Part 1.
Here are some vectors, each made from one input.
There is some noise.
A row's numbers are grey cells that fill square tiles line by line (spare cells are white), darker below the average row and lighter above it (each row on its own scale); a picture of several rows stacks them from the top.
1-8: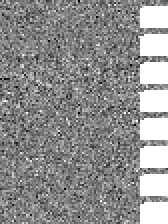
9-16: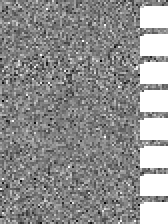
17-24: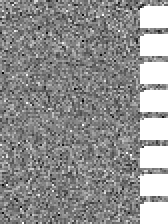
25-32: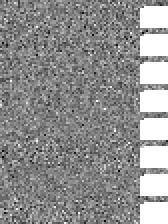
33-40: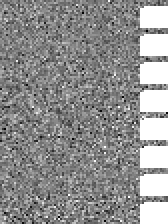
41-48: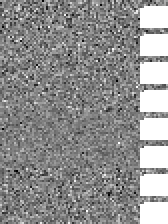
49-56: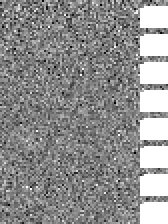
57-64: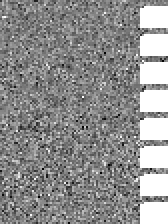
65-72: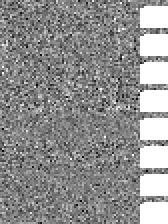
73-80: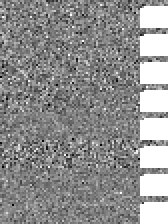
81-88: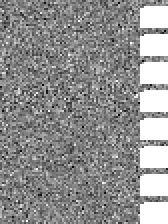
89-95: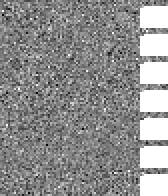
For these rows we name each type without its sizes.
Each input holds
either a fixed value, or a point on each of two lines.
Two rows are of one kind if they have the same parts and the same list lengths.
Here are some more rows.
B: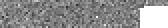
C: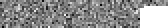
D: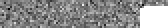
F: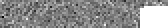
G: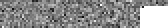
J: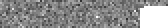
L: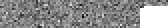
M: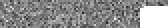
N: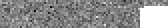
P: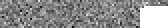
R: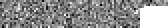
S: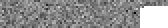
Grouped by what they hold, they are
B, D, F, G, J, L, M, N, P, S
C, R

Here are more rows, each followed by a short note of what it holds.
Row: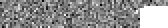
a fixed value
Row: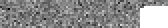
a point on each of two lines
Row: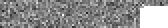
a point on each of two lines
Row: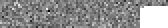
a point on each of two lines
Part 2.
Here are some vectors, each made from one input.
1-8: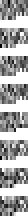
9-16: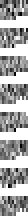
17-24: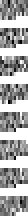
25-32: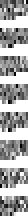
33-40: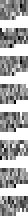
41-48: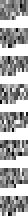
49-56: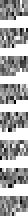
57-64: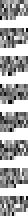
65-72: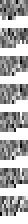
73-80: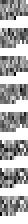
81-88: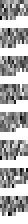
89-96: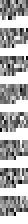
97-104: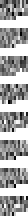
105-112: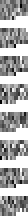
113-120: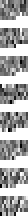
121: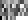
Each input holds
a point on an 18-point circle.
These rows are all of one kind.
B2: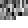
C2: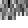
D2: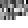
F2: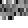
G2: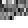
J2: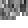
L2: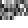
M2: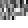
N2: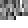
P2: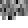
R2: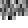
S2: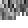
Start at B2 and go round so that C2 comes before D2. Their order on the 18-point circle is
B2, N2, L2, G2, F2, P2, R2, C2, S2, J2, M2, D2.
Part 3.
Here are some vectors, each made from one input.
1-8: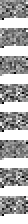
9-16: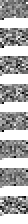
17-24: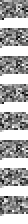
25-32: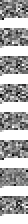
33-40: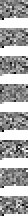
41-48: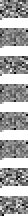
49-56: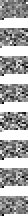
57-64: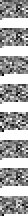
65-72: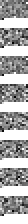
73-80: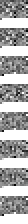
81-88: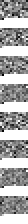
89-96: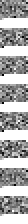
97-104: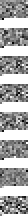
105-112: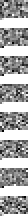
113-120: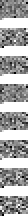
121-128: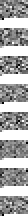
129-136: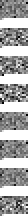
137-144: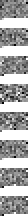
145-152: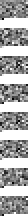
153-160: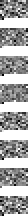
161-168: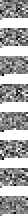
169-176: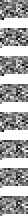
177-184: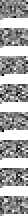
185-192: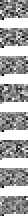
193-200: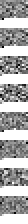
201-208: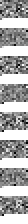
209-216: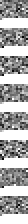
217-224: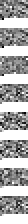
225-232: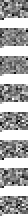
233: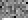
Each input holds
three true/false values.
